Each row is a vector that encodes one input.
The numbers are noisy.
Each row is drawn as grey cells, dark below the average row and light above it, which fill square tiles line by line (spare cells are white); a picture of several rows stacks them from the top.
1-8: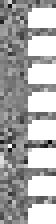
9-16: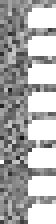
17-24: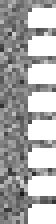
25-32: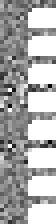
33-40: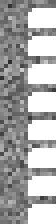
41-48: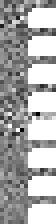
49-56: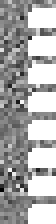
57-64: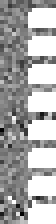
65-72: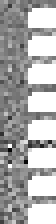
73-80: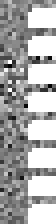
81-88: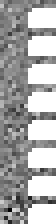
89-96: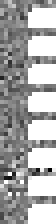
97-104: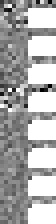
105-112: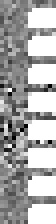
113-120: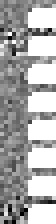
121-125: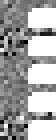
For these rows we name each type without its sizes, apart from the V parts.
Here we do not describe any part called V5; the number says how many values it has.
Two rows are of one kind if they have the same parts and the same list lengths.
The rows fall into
5 kinds.
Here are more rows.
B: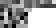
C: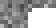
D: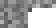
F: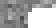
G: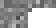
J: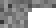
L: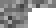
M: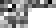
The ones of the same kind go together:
B
C, G, L
D, F
J
M

